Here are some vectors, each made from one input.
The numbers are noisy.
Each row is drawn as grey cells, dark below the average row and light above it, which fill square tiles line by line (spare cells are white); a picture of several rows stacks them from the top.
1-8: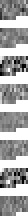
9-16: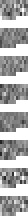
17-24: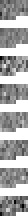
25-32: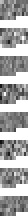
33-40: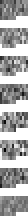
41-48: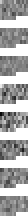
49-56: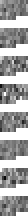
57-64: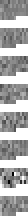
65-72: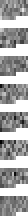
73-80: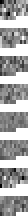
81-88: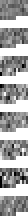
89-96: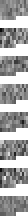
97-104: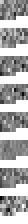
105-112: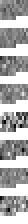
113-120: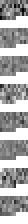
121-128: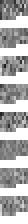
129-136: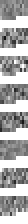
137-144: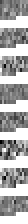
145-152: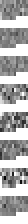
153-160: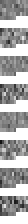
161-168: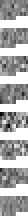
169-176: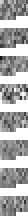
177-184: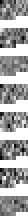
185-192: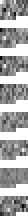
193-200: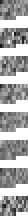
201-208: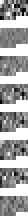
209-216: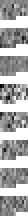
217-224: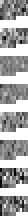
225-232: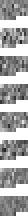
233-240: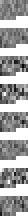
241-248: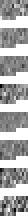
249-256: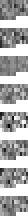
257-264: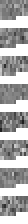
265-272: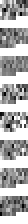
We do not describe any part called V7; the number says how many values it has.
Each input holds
a list of up to two items, each one of 6 labels and a value of V7.
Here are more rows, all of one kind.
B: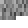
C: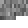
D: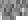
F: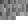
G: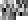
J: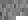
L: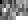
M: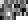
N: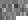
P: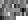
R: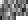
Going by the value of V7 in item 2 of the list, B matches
J, M and R.
